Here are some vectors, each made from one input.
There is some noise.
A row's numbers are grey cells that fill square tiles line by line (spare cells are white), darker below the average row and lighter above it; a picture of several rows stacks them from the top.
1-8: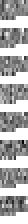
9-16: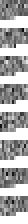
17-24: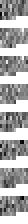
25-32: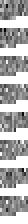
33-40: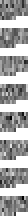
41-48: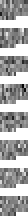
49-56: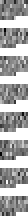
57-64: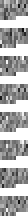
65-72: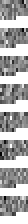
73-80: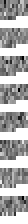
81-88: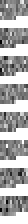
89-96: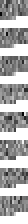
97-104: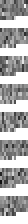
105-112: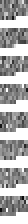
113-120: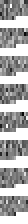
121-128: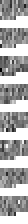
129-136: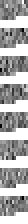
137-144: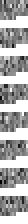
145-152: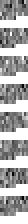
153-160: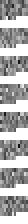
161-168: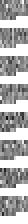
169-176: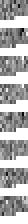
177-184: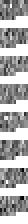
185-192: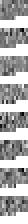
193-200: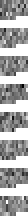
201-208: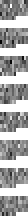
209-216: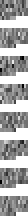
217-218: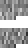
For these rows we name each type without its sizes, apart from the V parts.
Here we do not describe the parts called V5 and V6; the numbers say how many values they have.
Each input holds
a value of V6, together with either a label, or a true/false value and a value of V5.
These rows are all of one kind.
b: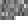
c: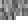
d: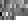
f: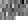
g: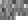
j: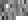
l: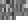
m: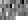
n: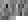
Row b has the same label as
f, g and m.
